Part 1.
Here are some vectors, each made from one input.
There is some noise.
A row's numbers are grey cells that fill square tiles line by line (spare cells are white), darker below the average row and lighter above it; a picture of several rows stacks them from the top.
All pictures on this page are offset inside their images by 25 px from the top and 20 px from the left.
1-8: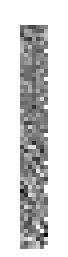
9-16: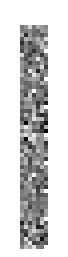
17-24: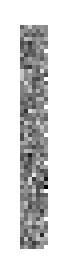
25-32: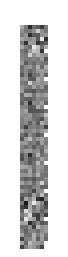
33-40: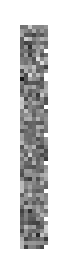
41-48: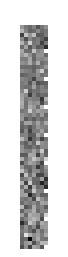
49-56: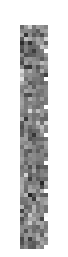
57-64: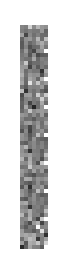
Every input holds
a node of an 11-node tree.
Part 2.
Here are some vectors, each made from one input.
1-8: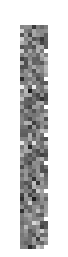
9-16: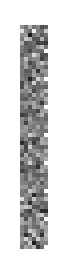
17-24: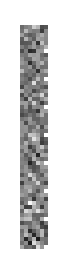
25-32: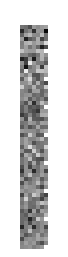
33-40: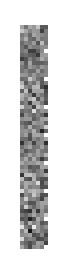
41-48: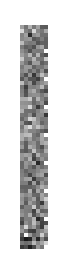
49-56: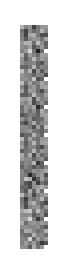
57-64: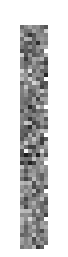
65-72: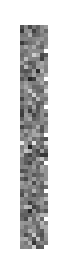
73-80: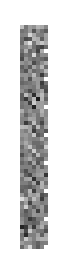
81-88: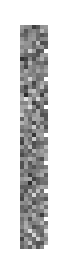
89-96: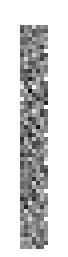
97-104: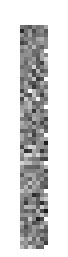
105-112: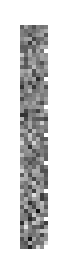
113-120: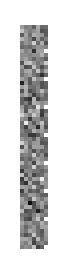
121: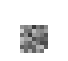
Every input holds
four true/false values.
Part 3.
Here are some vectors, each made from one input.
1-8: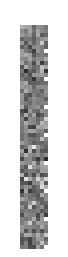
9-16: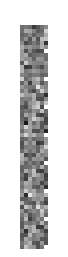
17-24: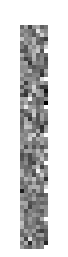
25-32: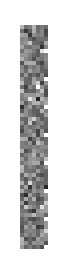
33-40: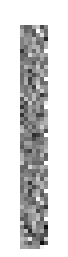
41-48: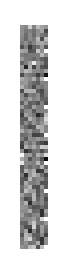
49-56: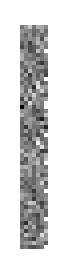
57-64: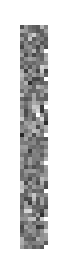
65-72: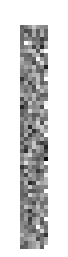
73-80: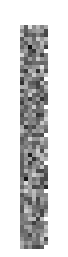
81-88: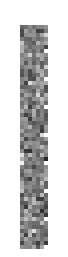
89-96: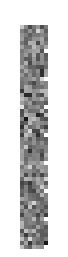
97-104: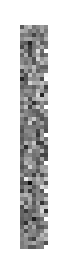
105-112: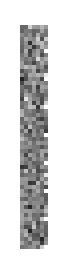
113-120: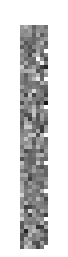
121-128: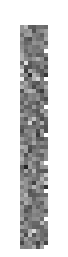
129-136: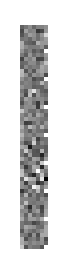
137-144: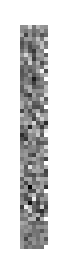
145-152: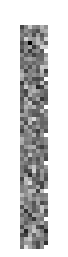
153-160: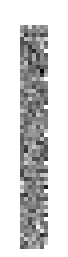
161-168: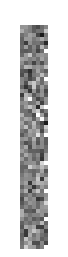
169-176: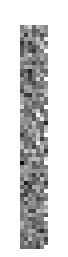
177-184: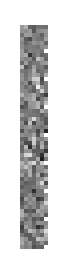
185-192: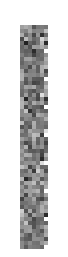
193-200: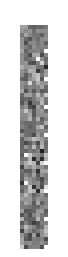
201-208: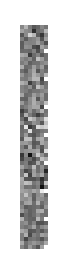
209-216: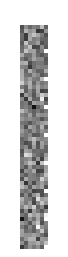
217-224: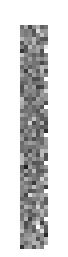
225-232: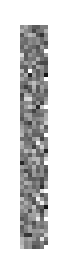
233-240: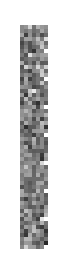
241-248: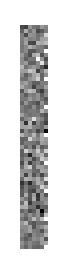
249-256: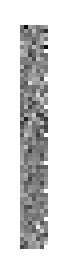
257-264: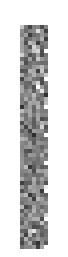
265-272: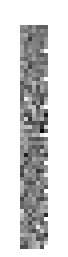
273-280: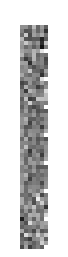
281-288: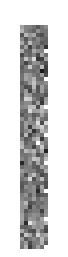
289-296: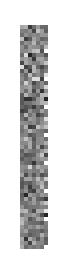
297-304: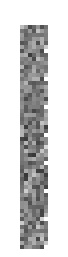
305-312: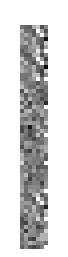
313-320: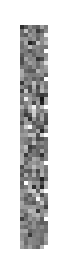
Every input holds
a node of a 16-node tree.
